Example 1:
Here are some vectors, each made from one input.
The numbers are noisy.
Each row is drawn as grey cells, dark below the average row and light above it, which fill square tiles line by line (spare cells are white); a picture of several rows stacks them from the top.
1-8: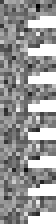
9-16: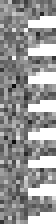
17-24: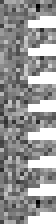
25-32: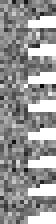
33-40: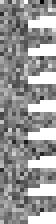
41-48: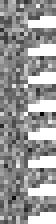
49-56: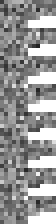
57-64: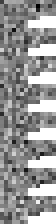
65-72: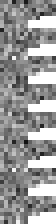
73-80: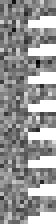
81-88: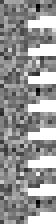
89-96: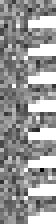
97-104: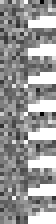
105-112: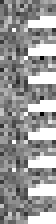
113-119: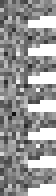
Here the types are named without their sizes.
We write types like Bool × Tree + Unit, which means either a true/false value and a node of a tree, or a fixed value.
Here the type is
Circle.
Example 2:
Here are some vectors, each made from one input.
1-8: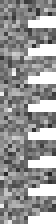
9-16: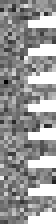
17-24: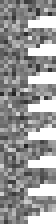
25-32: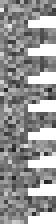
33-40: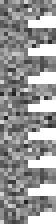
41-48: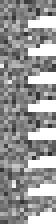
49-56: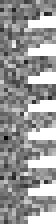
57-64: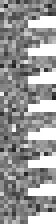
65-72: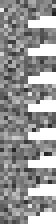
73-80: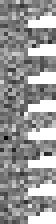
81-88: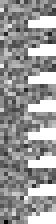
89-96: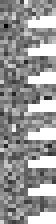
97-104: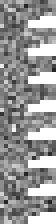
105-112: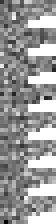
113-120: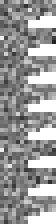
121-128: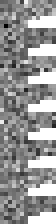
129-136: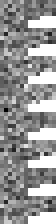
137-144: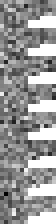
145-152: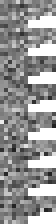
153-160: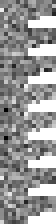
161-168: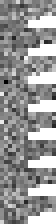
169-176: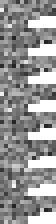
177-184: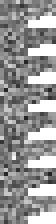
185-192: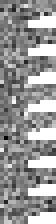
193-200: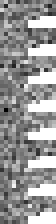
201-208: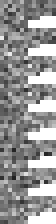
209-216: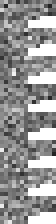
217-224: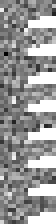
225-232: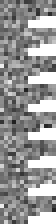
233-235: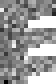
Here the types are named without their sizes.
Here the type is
Circle.
